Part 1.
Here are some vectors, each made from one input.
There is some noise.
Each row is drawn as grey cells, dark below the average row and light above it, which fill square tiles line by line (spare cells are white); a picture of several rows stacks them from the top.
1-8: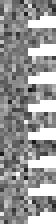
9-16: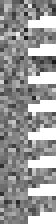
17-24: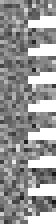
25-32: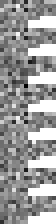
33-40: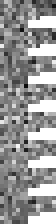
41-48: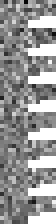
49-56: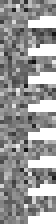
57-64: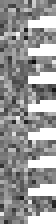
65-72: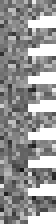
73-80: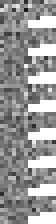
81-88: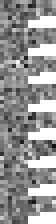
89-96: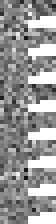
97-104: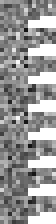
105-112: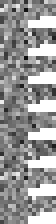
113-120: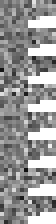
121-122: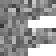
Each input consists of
either a point on a 5-point line, or a point on a 6-point line, or a point on a 10-point line.
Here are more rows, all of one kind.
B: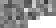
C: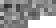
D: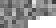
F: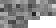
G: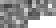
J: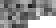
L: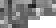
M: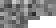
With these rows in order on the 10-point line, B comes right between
D and G.
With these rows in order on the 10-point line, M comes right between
C and F.
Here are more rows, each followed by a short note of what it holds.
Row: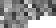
a point on a 5-point line
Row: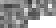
a point on a 10-point line
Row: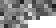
a point on a 5-point line
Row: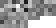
a point on a 6-point line
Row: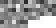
a point on a 6-point line
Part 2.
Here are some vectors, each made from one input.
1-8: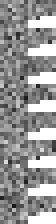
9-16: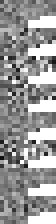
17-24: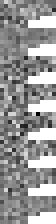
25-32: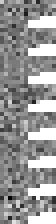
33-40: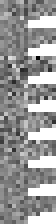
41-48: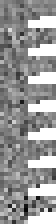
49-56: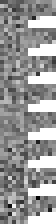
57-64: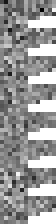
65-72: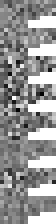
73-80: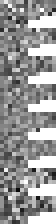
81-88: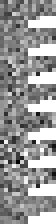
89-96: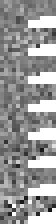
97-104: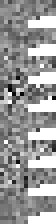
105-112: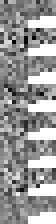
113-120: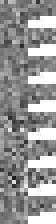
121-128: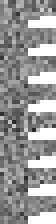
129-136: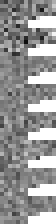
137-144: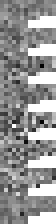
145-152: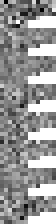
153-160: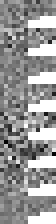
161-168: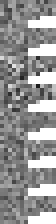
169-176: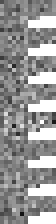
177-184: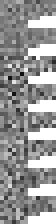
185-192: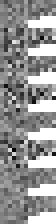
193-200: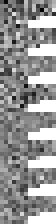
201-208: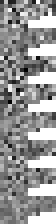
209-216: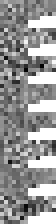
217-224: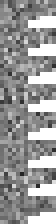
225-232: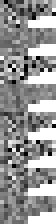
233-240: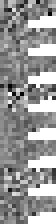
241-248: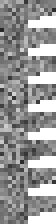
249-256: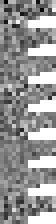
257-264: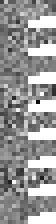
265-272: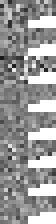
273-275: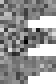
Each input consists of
a point on a 9-point circle, a point on an 8-point line and a true/false value.
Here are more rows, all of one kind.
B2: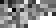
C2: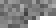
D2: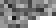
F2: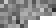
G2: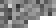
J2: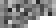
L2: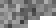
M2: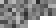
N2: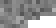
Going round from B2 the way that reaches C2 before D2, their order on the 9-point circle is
B2, G2, J2, C2, L2, D2, N2, F2, M2.
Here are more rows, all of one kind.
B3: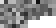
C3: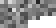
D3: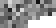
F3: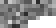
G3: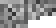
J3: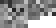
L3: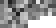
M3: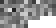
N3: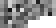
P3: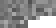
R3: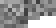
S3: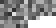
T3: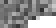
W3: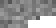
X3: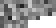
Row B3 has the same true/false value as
C3, J3, W3 and X3.
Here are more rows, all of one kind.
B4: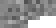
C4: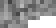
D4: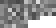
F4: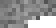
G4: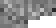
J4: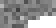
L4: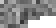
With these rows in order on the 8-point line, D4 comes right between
C4 and J4.
